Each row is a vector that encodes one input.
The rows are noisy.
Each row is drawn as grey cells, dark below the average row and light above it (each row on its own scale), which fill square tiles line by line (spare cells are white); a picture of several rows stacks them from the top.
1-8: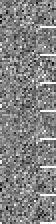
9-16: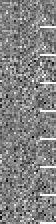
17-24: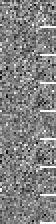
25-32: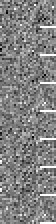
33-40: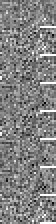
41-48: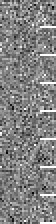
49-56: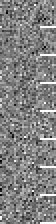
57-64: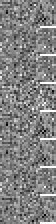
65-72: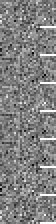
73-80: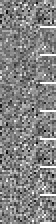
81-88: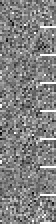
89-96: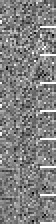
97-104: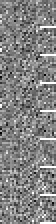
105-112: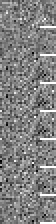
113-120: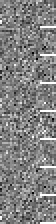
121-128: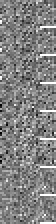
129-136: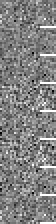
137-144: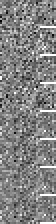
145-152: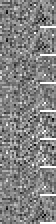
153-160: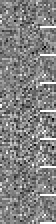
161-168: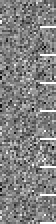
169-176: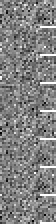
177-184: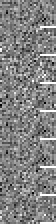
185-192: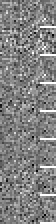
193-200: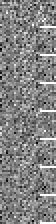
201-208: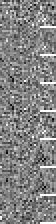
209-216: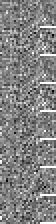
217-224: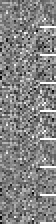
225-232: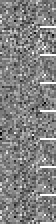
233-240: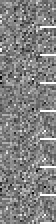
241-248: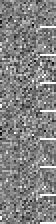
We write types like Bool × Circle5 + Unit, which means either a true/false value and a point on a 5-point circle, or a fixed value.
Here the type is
List2(Line4).
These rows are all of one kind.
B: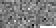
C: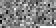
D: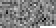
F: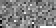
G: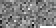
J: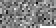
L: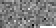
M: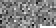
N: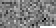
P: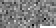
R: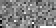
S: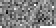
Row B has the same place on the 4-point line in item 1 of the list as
L, P and S.
